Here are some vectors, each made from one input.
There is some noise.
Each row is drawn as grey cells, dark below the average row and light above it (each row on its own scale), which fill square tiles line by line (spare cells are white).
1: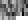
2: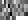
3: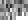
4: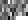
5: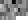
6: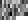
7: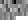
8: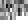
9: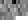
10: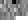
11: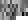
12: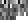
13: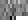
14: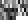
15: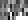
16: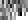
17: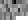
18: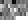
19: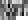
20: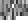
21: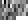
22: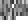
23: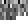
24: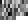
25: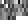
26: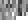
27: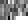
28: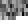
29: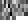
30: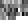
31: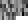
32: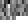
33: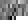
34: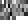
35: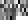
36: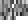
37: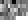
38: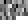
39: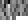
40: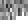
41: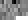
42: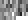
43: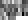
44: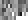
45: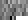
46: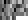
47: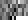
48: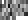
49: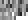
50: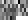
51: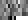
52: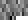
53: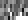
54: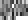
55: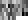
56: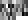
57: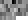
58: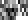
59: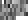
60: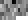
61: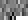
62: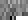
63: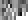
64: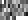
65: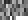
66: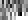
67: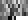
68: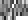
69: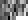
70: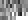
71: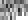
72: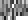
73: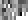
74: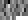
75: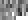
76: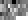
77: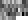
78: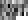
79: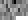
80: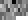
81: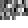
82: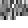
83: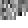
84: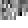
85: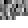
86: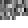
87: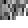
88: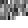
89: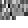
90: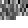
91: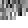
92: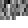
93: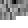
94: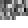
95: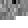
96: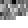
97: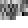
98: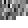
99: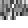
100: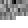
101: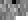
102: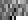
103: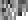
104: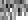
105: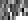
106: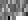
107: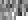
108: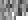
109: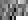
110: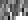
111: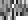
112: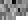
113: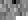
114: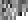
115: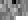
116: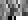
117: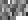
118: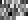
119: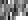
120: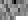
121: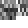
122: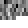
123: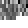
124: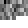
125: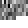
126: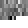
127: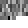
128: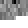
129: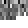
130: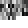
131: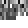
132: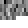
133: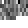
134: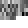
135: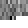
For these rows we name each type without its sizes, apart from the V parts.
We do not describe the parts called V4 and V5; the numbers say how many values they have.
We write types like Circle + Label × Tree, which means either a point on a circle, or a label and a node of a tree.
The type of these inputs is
Bool × V4 + Label × V5 + Unit.
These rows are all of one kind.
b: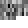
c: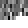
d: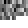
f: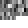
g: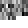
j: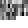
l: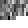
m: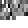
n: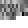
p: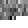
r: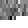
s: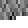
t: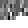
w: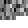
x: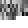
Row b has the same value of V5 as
d, j, l and w.
